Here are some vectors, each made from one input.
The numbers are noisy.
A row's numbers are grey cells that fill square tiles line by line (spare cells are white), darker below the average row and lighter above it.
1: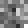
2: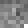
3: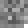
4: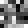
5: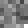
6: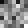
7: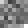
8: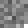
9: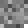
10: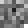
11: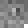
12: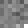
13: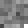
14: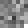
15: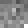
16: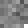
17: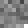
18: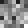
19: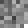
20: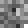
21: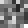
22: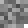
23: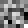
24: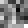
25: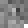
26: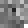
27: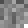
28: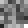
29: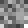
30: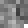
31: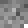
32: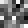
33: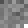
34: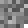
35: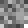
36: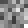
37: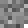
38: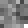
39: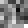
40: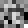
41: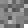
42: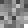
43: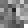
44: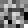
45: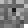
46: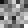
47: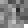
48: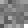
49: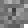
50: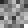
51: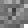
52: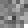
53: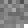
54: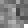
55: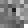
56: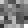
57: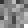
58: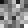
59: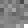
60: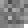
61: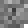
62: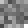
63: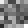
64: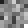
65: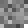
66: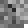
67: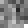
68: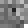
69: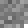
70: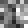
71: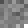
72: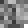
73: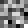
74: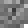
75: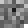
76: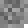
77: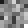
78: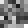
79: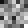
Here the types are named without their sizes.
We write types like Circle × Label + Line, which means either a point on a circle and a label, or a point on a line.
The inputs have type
List(Line).
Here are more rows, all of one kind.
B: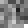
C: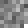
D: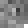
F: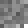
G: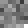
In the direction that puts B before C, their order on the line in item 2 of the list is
D, B, G, F, C.
